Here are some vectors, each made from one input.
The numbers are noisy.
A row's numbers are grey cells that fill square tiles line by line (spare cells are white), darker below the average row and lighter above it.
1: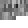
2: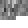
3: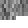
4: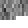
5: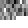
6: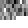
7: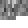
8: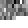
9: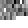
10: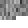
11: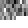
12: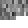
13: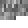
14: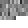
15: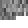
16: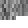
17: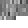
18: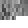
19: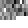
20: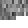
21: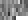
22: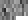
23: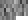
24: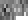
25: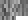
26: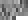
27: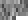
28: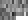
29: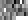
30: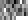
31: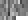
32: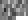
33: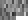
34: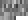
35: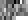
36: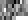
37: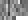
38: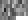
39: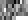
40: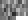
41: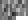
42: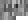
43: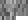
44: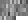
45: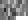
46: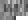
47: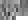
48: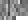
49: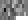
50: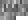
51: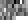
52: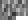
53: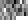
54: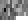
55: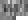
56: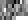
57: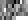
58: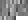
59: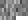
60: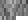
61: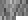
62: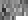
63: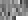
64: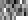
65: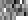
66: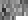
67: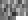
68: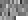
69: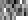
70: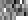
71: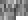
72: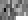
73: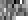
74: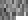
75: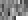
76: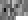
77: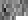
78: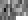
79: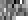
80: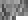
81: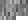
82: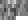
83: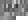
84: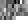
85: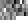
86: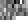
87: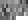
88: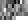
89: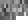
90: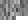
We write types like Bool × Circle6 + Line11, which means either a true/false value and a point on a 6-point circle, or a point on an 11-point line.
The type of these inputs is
Line7 × List2(Line6).
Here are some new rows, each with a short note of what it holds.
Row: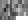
a point on a 7-point line, together with a list of one item
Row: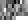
a point on a 7-point line, together with the empty list
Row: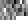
a point on a 7-point line, together with the empty list
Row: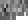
a point on a 7-point line, together with a list of two items
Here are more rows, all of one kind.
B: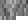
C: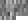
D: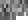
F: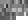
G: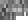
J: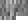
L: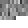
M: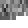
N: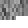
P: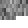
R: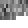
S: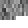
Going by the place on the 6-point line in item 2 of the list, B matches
C, D and M.
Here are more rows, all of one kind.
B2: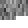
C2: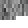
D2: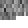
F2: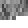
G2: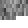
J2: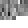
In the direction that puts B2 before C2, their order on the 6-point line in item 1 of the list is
B2, G2, D2, C2, J2, F2.
